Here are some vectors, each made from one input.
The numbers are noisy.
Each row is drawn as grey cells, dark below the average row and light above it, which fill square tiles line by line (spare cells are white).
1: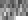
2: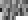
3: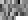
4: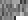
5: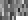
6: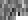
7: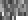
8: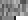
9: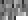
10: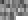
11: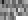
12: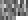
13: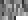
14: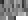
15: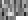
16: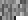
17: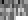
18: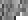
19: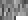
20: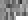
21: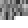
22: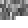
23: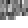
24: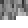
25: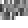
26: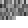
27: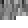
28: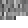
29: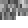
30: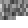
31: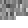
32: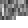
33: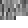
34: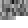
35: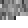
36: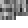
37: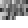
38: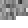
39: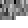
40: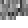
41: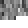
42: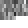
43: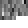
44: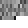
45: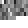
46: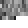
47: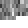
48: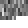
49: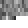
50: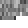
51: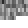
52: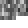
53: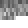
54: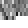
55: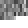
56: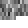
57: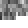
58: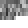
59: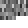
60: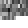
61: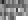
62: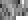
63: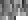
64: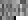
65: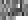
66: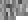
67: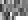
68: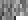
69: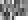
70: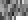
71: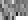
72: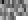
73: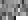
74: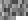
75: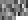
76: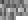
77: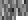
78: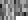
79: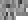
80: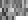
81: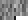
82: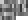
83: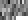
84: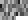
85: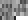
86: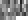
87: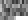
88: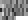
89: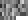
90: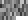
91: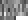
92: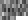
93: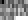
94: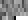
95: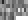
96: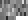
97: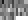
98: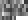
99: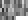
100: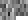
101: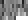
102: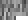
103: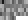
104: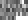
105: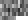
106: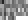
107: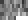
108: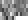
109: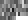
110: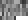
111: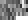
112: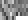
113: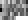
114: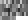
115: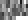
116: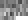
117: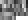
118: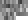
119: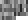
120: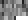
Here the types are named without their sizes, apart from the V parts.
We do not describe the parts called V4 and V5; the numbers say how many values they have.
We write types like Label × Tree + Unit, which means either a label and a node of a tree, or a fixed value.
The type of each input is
Bool × Bool × Bool + (Line + V4) × V5.
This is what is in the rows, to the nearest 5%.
About 45% of them hold three true/false values. The rest hold a value of V5, together with either a point on a line, or a value of V4.
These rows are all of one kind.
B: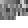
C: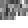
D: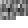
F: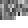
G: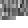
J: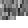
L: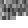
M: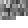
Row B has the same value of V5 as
C and F.
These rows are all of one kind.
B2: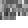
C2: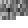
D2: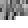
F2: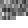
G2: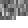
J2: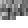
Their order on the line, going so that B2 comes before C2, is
D2, B2, G2, F2, C2, J2.
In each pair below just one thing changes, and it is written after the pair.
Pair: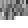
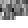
the place on the line
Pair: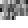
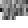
the place on the line
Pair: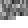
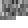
the place on the line
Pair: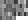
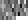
the place on the line
